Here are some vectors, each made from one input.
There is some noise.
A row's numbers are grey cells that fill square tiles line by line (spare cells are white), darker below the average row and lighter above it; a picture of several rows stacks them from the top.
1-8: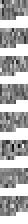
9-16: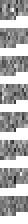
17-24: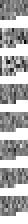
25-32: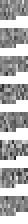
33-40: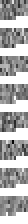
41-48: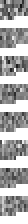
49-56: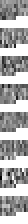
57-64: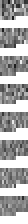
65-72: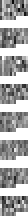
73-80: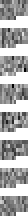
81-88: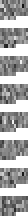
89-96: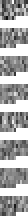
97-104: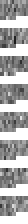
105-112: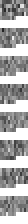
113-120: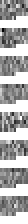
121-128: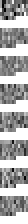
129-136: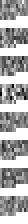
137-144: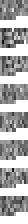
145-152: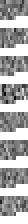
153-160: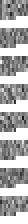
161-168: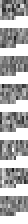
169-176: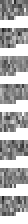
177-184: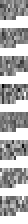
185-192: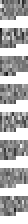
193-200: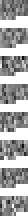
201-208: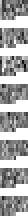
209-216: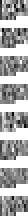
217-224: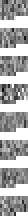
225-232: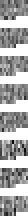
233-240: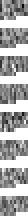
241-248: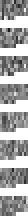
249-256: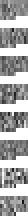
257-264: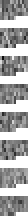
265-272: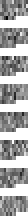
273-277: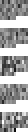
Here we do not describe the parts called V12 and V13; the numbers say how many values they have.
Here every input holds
either a point on a 9-point line and a true/false value, or a value of V12 and a value of V13.
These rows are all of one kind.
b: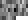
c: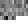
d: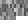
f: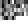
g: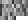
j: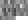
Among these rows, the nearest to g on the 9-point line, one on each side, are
c and d.
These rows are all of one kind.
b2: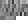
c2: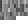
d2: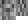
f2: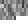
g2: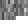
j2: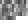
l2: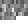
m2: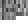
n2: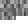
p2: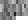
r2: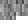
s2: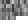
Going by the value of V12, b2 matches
c2, g2, p2 and s2.
